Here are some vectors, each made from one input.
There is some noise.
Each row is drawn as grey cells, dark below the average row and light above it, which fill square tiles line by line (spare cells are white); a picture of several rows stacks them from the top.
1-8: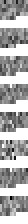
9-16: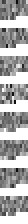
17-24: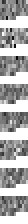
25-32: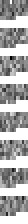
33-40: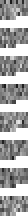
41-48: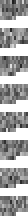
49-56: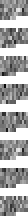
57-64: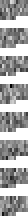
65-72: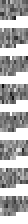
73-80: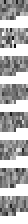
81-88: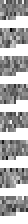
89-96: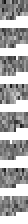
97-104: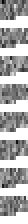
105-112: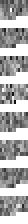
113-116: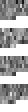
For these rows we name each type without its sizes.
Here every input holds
a list of points on a circle.
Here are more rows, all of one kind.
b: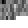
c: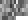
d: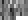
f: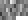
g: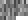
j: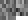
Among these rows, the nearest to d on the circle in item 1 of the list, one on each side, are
b and f.
